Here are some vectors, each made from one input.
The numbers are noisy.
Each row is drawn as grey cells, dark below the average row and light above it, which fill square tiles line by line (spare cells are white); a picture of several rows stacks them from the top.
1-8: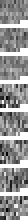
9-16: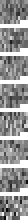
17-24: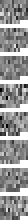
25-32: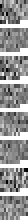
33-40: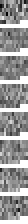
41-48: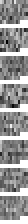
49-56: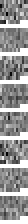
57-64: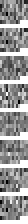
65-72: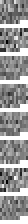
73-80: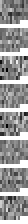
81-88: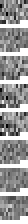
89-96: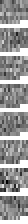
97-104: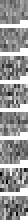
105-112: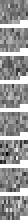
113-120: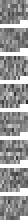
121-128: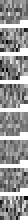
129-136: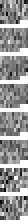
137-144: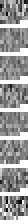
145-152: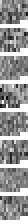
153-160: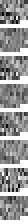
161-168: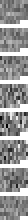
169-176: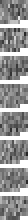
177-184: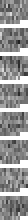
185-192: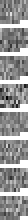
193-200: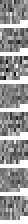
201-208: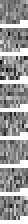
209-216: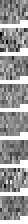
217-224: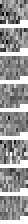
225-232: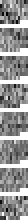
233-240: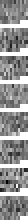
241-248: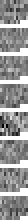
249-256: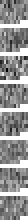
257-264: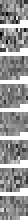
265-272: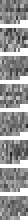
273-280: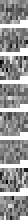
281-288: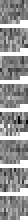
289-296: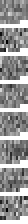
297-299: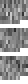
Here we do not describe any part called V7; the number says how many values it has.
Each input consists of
either a point on an 8-point line, or a list of up to two items, each a true/false value and a value of V7.
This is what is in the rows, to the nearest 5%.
About 20% of them hold a point on an 8-point line. The rest are lists of up to two items, each a true/false value and a value of V7: a few of all rows are empty, 25% hold one and 55% two.
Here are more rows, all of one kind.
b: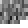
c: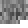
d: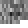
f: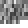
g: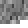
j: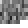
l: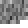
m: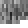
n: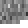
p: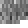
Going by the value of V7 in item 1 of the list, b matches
g, j and l.
